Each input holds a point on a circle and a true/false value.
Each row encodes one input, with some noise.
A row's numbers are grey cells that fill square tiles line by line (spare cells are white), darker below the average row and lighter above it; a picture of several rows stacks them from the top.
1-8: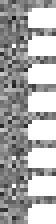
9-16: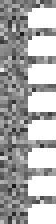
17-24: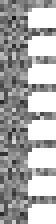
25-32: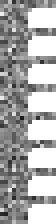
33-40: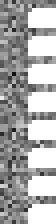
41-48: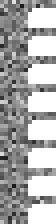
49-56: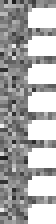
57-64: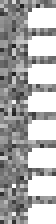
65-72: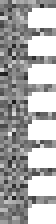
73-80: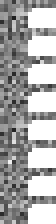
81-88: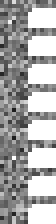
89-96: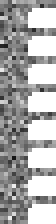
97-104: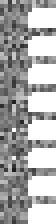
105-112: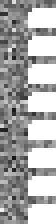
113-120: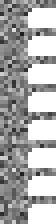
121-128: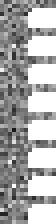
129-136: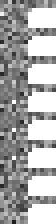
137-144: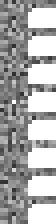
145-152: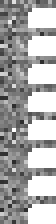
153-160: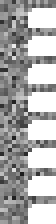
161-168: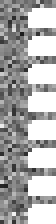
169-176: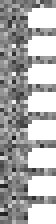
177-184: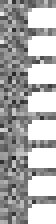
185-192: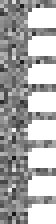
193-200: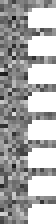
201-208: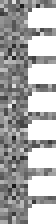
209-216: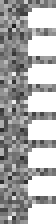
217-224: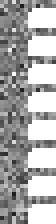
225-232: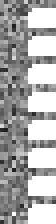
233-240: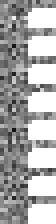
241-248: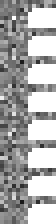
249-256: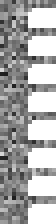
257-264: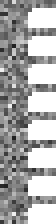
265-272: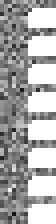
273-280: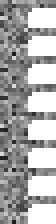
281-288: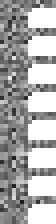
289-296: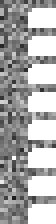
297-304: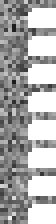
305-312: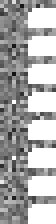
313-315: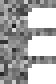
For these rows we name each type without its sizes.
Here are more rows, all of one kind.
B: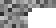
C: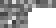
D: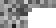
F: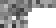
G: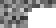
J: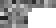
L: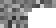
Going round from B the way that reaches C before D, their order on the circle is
B, L, G, C, J, F, D.
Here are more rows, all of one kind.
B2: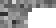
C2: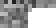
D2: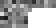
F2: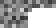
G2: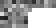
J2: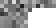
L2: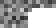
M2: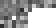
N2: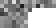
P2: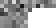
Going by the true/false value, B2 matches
J2, M2, N2 and P2.
